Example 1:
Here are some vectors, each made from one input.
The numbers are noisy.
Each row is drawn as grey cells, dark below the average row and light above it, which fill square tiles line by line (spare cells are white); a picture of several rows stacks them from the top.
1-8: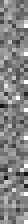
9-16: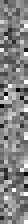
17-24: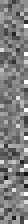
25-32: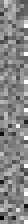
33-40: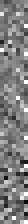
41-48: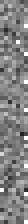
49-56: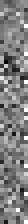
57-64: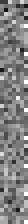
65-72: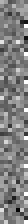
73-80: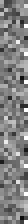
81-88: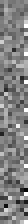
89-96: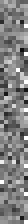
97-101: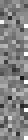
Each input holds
a list of up to three items, each a point on a 3-point line and a point on a 4-point line.
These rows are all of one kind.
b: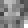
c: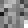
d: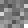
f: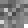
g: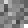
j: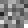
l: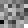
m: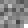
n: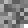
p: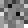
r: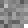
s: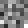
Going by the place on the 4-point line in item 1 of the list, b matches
g, l, n and p.
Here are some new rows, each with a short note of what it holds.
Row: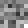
a list of three items
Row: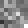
a list of two items
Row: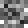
a list of one item
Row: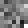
a list of one item
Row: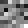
the empty list
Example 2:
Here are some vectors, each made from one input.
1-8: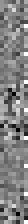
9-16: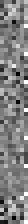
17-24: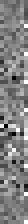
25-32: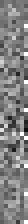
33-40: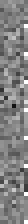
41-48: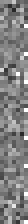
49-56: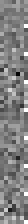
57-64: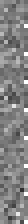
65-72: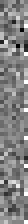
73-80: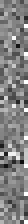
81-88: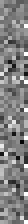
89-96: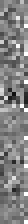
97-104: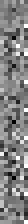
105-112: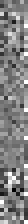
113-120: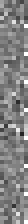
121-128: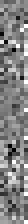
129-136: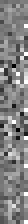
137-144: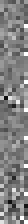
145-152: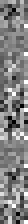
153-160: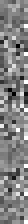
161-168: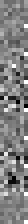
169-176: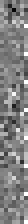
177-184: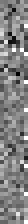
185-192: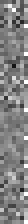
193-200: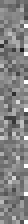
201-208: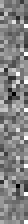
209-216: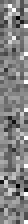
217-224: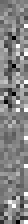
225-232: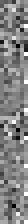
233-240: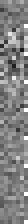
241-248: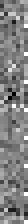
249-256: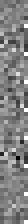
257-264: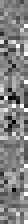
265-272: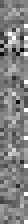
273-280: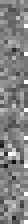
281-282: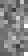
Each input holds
one of 11 labels, together with either one of 9 labels, or a node of an 11-node tree.
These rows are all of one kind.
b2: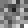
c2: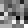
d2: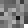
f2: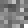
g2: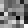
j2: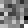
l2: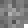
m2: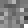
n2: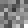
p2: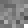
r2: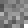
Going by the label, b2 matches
f2, j2 and m2.
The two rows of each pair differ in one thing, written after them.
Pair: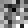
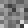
the label
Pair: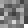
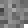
the node of the tree
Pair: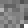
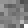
the label
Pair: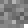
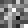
the label
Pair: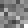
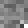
the node of the tree
